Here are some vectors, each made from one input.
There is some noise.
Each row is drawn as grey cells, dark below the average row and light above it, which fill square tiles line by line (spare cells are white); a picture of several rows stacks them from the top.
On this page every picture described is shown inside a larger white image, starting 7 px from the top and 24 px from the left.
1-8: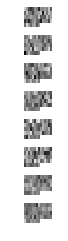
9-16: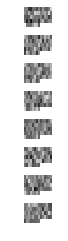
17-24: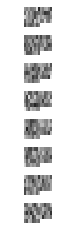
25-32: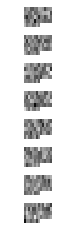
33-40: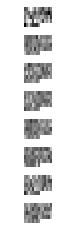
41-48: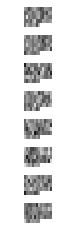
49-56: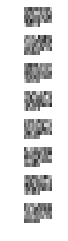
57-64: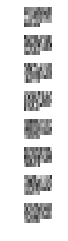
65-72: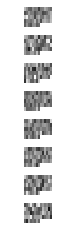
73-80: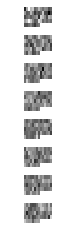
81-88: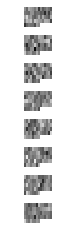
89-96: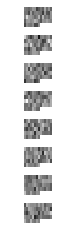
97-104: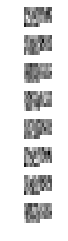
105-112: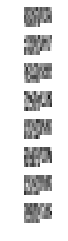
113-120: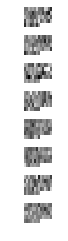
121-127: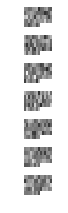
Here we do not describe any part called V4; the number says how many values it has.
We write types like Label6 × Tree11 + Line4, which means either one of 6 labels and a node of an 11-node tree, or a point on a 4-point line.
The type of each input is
(Tree9 + V4) × Tree13.
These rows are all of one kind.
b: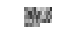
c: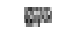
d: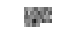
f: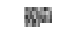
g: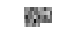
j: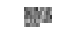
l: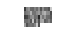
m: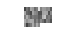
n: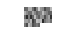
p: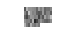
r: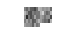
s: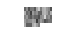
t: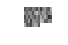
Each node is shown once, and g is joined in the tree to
l.
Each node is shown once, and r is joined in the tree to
b and s.
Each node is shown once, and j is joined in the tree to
m, p and t.
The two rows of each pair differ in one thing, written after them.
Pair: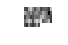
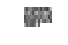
the node of the tree
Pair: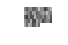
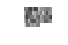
the node of the tree
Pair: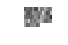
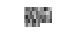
the node of the tree
